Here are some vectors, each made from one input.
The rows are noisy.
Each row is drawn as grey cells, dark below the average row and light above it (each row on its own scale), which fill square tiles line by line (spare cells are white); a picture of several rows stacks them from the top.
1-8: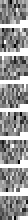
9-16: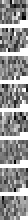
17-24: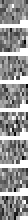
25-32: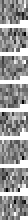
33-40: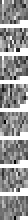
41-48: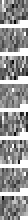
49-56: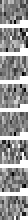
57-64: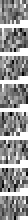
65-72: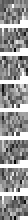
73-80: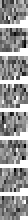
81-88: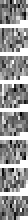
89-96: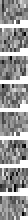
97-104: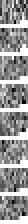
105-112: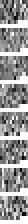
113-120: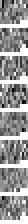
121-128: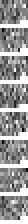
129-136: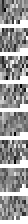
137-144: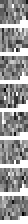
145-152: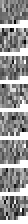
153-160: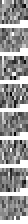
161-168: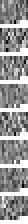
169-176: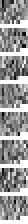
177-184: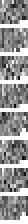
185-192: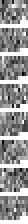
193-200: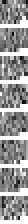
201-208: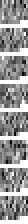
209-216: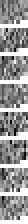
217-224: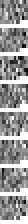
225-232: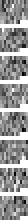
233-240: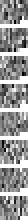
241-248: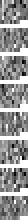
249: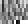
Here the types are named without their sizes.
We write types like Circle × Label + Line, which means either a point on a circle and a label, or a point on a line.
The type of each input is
Bool × Label + Line.
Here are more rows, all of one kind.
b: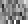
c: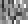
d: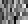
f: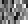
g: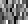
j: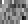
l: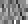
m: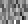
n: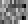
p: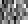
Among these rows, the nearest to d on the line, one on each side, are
n and p.
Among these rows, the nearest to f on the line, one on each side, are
g and n.
